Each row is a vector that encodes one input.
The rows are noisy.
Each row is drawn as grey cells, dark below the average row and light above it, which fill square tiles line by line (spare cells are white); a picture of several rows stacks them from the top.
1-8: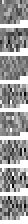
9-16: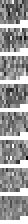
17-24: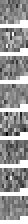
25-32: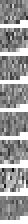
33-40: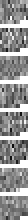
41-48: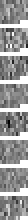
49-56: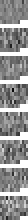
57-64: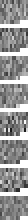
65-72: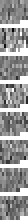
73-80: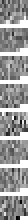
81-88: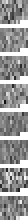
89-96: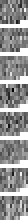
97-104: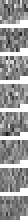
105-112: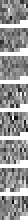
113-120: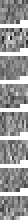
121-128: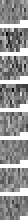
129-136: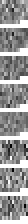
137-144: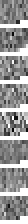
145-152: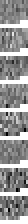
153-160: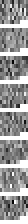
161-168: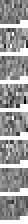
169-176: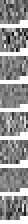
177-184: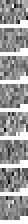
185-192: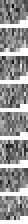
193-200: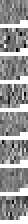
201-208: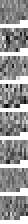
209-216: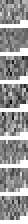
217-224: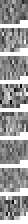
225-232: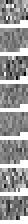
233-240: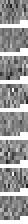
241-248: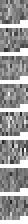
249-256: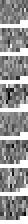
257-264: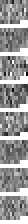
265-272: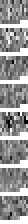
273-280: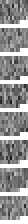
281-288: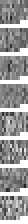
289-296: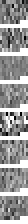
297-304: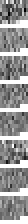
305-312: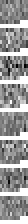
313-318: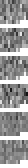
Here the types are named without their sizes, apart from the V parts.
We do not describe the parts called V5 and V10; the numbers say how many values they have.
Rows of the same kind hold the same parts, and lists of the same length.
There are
3 kinds of row.
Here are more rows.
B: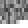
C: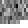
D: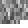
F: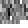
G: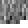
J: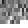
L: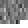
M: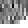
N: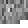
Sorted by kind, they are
B, F, G, M
C
D, J, L, N

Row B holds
a node of each of two trees.
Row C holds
a value of V5 and a value of V10.
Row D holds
three true/false values and a value of V10.
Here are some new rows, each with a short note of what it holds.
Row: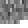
three true/false values and a value of V10
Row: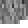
three true/false values and a value of V10
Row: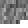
a value of V5 and a value of V10
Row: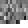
a node of each of two trees
